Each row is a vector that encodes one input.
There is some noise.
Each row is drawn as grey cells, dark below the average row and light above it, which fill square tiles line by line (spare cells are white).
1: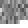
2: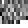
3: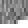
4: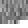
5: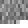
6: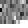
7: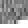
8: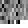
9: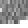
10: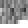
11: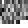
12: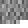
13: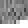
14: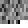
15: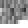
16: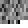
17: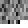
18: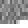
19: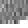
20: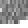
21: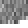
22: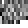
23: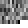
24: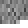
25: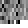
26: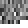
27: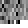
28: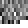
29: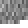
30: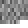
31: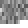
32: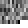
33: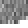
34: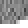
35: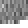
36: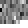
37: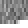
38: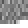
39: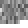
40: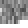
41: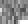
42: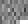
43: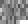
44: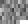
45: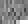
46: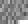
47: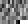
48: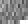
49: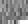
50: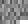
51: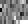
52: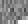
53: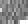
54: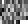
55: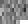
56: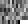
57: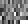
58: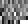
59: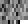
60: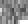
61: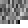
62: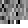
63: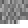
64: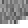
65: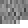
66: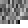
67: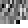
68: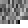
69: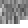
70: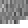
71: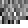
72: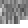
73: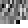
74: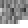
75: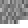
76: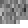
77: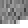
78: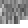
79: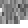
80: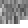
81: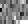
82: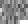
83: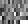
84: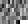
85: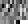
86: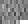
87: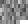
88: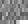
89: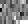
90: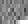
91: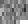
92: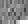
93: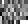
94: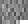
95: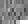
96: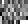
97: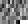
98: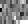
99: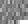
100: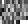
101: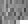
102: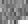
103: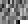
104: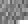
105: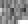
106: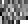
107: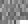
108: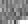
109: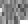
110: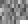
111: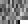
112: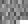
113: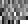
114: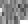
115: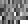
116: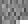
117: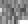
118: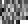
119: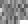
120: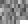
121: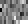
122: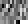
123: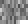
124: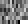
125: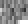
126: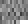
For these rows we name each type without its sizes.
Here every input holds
either a node of a tree, or a list of points on a circle.
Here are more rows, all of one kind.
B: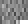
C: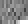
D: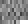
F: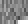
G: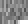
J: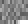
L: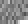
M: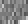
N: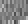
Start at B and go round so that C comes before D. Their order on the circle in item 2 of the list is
B, F, L, M, J, C, D, N, G.
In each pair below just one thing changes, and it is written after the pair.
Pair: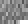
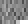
the place on the circle in item 1 of the list
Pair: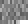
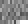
the place on the circle in item 2 of the list
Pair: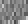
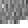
the place on the circle in item 2 of the list
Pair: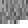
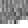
the place on the circle in item 2 of the list
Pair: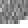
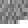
the place on the circle in item 1 of the list
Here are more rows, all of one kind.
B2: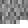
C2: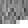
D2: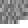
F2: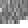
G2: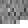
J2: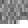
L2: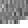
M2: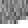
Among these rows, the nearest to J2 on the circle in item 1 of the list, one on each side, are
B2 and D2.
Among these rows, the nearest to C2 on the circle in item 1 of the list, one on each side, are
G2 and M2.
